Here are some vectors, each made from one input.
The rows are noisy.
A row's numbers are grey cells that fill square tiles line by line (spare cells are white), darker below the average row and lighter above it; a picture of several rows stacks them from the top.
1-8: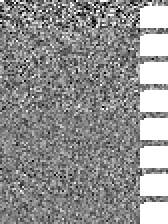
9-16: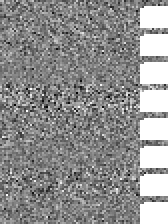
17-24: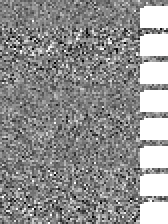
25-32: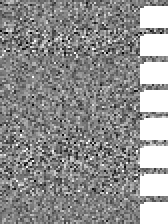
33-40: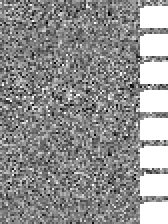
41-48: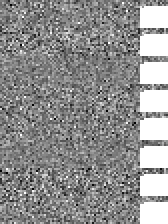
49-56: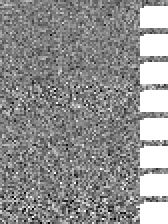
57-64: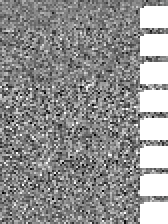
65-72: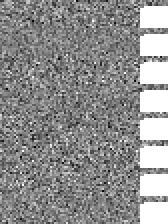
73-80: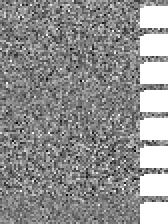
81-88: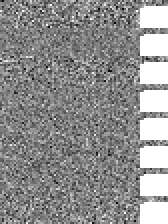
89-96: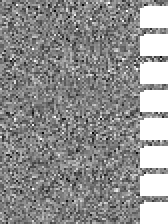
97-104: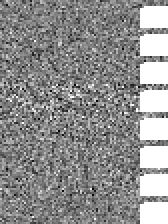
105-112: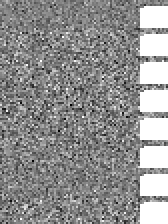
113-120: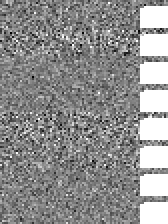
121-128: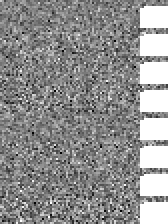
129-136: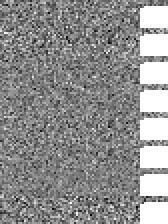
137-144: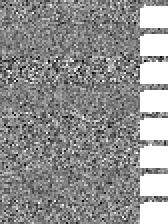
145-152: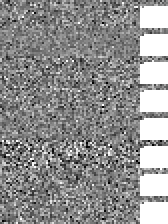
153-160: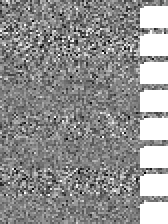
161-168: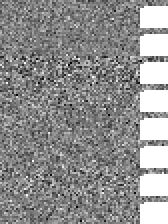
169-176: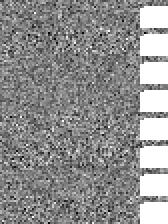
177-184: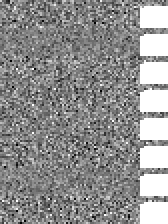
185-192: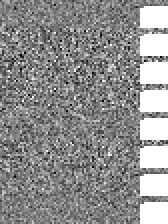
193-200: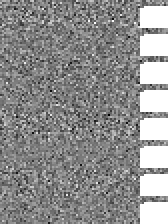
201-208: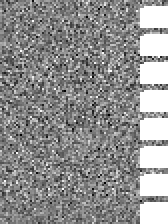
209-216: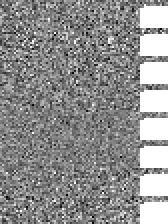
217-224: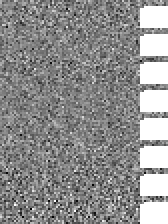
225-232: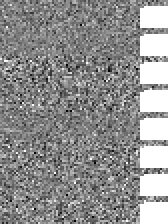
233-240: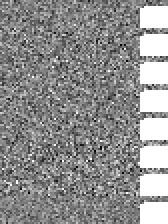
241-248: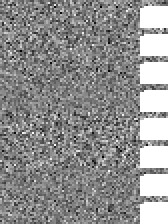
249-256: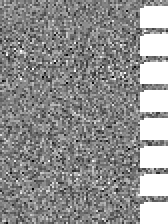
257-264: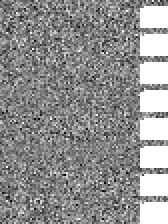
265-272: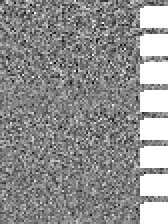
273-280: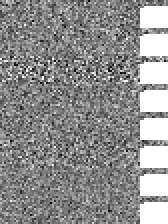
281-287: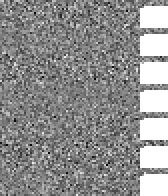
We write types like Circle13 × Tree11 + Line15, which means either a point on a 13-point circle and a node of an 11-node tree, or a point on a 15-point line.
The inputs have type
Bool × Bool × Bool × Circle9 × (Circle9 + Unit).
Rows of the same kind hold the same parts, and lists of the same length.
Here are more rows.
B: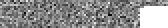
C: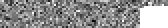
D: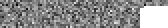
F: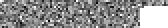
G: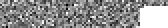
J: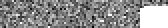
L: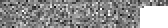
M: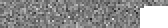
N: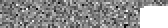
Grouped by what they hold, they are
B, D, F, G, M
C, J, L, N

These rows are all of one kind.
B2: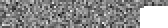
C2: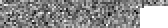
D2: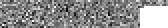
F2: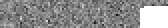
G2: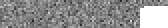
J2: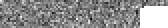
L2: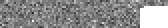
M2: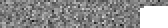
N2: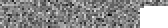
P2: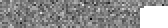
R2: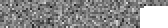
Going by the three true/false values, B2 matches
F2, G2, M2 and R2.
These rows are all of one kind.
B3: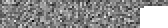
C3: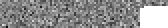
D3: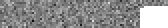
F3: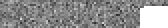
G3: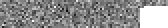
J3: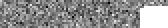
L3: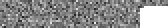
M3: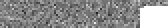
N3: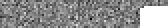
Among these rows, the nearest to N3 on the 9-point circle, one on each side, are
B3 and J3.
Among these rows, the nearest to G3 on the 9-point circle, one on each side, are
C3 and L3.
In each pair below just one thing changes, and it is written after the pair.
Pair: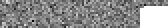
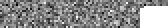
the place on the 9-point circle
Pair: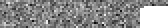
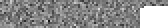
one of the three true/false values
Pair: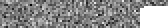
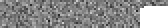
one of the three true/false values
